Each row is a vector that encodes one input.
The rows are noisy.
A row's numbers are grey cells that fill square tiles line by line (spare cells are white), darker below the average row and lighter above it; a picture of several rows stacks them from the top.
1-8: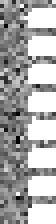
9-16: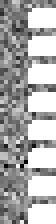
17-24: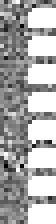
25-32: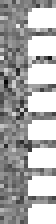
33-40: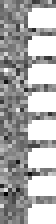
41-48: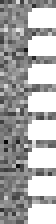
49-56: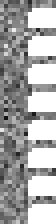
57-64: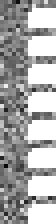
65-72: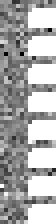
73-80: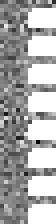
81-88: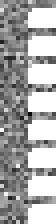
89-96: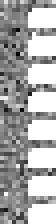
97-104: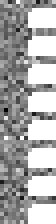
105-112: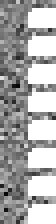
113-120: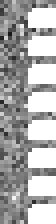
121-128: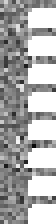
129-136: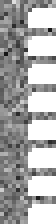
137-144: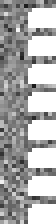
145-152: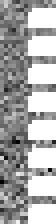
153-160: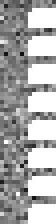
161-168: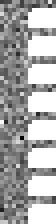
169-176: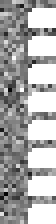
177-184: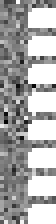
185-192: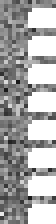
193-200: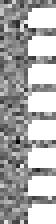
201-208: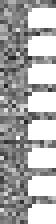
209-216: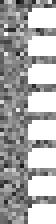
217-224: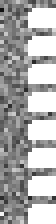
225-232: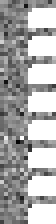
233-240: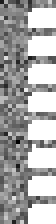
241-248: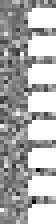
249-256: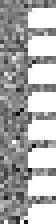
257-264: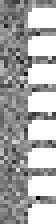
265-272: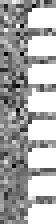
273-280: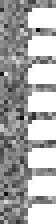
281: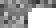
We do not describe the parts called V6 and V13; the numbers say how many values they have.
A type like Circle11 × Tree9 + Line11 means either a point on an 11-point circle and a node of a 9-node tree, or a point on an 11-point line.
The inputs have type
(Bool × Line5 + V6) × V13.
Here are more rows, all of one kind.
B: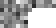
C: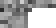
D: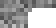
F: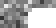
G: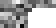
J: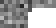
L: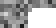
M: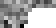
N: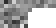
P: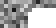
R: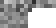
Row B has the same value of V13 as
C, G and R.
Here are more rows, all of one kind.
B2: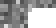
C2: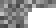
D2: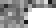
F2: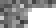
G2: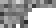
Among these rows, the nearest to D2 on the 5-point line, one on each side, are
B2 and C2.
